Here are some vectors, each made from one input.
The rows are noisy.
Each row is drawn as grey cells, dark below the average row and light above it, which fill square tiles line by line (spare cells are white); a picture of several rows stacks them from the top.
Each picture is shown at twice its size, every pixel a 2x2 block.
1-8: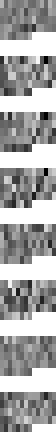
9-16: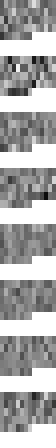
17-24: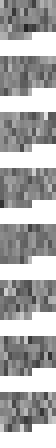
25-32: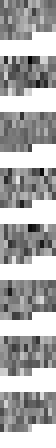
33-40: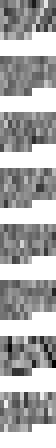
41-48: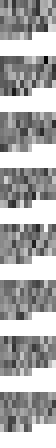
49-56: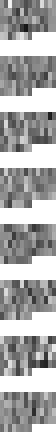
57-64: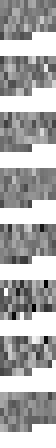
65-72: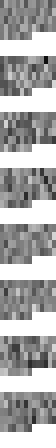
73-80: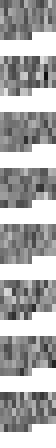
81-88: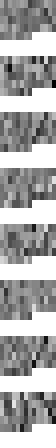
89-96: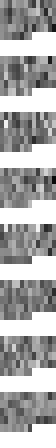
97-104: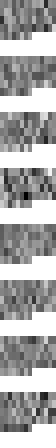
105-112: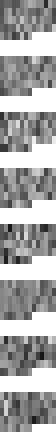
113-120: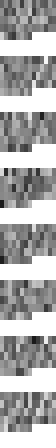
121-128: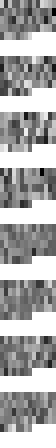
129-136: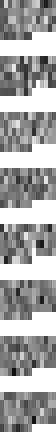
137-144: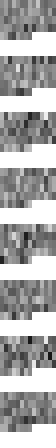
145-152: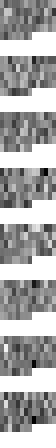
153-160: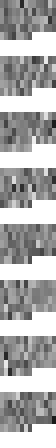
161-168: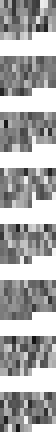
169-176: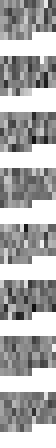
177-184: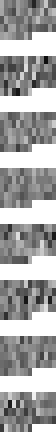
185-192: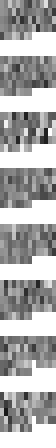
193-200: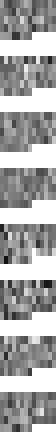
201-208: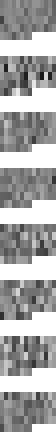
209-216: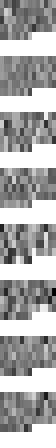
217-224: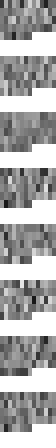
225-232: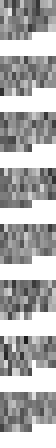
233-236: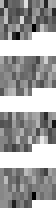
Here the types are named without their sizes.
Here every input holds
a list of points on a line.
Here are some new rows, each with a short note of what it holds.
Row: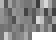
a list of one item
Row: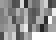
a list of two items
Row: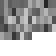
a list of one item
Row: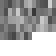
a list of one item
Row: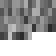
a list of three items
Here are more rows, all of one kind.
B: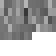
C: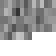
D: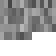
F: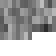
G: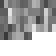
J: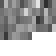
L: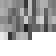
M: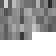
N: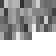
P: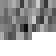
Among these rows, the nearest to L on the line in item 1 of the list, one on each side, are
D and P.
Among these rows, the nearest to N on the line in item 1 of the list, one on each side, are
G and M.
